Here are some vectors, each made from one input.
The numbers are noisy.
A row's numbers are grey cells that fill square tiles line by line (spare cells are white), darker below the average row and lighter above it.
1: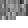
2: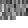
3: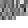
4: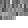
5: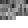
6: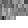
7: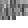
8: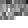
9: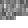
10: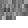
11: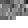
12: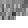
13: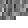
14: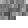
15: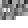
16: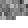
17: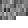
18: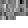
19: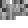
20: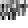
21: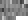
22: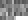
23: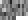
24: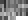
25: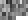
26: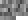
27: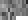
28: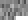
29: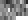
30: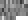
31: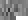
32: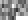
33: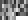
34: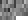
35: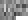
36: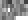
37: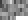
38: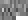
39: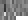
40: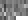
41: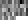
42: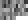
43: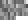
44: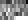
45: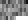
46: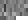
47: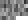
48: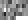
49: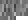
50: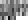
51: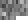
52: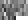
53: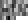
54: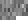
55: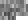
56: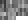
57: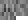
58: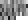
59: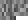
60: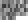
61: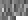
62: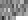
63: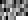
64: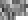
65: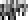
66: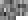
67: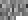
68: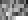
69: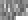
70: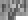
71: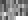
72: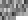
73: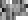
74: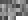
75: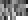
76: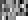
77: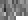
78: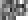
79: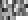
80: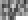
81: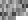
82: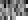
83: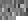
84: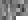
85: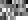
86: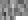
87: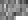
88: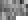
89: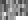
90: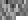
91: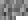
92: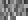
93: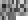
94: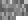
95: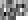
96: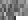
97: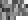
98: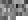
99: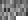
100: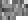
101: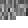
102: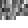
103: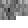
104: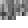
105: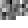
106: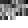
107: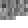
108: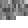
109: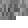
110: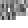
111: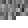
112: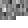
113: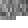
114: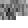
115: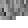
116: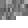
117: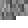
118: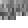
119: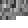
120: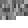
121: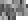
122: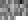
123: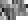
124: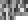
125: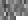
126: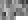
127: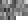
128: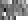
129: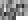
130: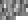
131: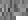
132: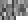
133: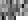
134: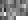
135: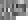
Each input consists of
a point on a 10-point circle, together with either one of 10 labels, or a point on a 6-point line.
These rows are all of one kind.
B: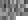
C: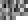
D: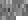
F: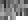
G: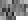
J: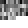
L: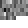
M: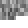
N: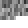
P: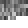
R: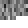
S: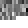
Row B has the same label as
L and M.
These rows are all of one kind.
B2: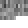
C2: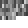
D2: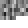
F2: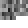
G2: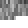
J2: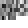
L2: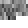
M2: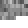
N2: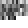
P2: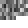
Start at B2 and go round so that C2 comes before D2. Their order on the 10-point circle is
B2, J2, P2, N2, F2, L2, C2, D2, M2, G2.
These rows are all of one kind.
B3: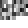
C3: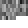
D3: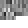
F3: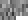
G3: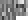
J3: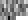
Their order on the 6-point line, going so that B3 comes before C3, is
F3, B3, C3, J3, D3, G3.
